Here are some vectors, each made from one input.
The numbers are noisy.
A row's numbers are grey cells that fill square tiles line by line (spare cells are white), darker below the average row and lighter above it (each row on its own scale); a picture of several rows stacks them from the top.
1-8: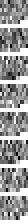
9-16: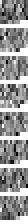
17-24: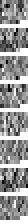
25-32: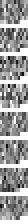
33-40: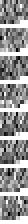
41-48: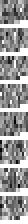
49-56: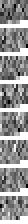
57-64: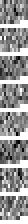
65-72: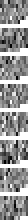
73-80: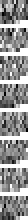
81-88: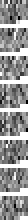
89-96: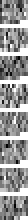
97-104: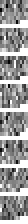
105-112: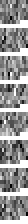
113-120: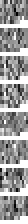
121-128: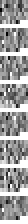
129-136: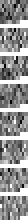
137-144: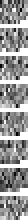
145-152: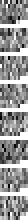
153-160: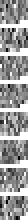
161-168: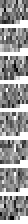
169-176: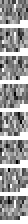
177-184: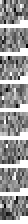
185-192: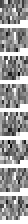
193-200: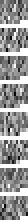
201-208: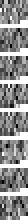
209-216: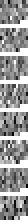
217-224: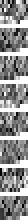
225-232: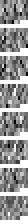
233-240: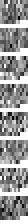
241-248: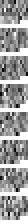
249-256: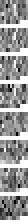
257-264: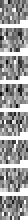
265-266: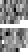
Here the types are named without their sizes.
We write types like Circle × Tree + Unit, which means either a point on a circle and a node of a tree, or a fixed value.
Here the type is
Bool × Bool × Bool + Tree.
